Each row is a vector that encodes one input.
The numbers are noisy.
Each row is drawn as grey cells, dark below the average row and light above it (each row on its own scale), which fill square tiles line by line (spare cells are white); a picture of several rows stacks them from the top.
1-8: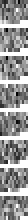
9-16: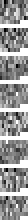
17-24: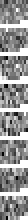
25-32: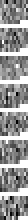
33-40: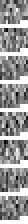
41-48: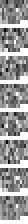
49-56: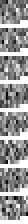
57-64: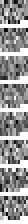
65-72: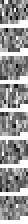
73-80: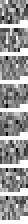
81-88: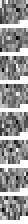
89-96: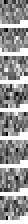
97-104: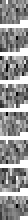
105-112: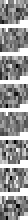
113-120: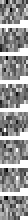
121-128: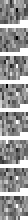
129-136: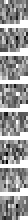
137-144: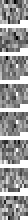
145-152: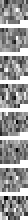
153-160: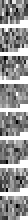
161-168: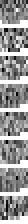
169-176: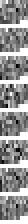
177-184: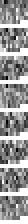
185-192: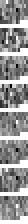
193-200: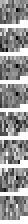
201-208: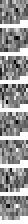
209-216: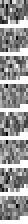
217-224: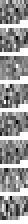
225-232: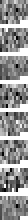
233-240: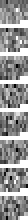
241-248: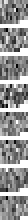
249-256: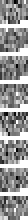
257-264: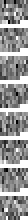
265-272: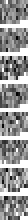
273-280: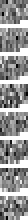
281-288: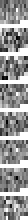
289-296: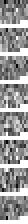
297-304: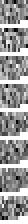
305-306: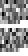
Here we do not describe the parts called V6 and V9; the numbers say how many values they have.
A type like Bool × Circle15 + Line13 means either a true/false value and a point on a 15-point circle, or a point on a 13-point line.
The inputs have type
Tree10 × Tree10 × Tree10 + V6 × V9.
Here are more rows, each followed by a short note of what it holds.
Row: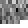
a node of each of three 10-node trees
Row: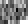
a node of each of three 10-node trees
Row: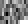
a node of each of three 10-node trees
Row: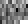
a node of each of three 10-node trees
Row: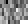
a value of V6 and a value of V9
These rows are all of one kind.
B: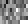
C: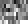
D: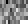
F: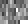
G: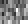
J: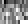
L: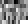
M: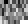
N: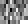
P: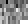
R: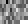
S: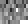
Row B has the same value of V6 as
D, N, R and S.
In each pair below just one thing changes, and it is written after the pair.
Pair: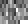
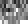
the value of V6
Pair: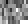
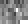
the value of V6
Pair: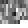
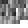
the value of V9
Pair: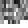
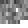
the value of V6
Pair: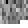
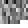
the value of V9
